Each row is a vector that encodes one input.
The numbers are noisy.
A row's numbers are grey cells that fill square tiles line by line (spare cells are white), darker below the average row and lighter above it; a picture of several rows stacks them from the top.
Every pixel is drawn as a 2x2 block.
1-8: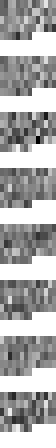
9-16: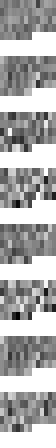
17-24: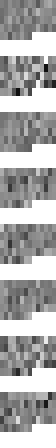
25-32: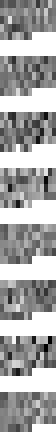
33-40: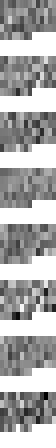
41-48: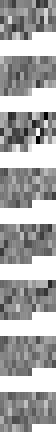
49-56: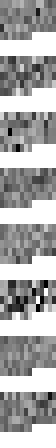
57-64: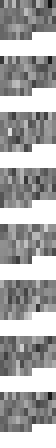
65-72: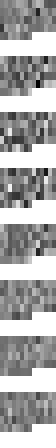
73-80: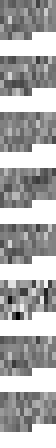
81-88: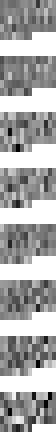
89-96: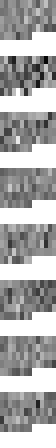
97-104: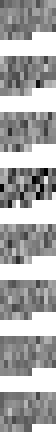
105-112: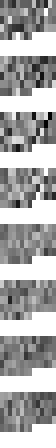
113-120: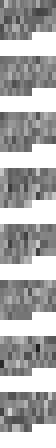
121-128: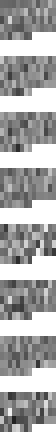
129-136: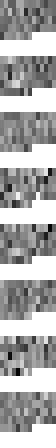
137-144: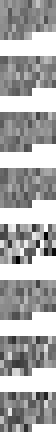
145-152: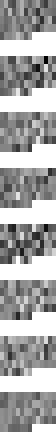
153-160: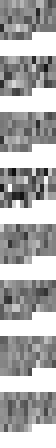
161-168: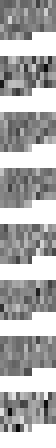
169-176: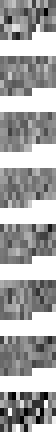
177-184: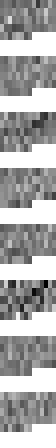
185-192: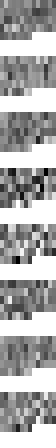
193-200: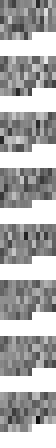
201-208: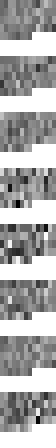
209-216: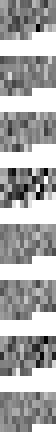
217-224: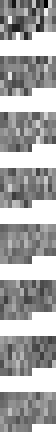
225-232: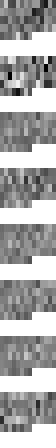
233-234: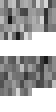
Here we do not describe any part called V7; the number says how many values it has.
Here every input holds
either a point on a 4-point line and a true/false value, or a point on an 8-point line, or a value of V7.
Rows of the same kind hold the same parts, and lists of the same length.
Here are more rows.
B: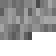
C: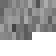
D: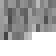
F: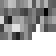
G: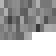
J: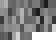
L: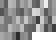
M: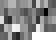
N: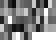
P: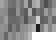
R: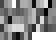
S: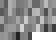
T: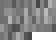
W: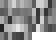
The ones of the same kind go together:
B, C, L, N, S, T
D, G, P
F, J, M, R, W

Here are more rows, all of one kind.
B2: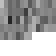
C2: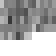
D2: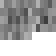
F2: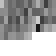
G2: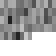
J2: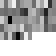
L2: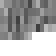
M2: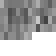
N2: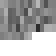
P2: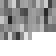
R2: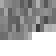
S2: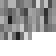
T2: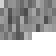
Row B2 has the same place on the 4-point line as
C2, G2 and L2.
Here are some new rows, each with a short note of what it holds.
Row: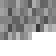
a point on a 4-point line and a true/false value
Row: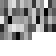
a value of V7
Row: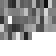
a point on an 8-point line
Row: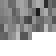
a value of V7
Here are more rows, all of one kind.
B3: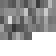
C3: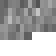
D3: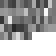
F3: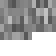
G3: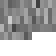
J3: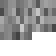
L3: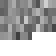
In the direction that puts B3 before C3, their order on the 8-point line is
F3, G3, L3, D3, B3, C3, J3.
